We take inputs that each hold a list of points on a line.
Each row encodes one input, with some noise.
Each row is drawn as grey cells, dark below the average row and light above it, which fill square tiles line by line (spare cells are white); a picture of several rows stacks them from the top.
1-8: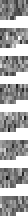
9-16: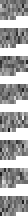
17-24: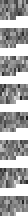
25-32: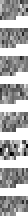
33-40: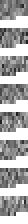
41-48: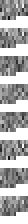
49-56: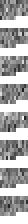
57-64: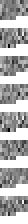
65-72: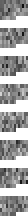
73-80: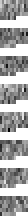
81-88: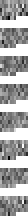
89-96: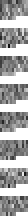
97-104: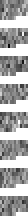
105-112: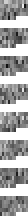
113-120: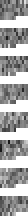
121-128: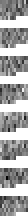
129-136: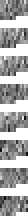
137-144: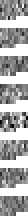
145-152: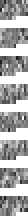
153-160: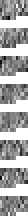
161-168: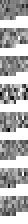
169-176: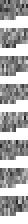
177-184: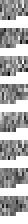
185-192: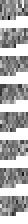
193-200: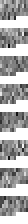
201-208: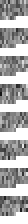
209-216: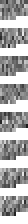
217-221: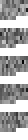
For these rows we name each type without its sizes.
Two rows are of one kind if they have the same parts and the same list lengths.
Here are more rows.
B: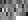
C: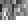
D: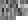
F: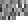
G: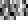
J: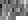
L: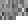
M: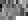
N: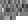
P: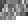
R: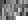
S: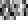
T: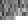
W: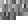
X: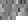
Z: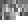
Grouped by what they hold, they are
B, C, D, L, P, T, X, Z
F, W
G, S
J, M, N, R

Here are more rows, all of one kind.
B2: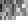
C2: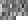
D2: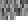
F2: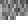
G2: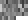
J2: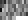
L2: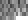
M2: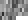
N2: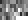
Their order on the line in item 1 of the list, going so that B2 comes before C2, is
N2, J2, B2, L2, M2, C2, G2, F2, D2.
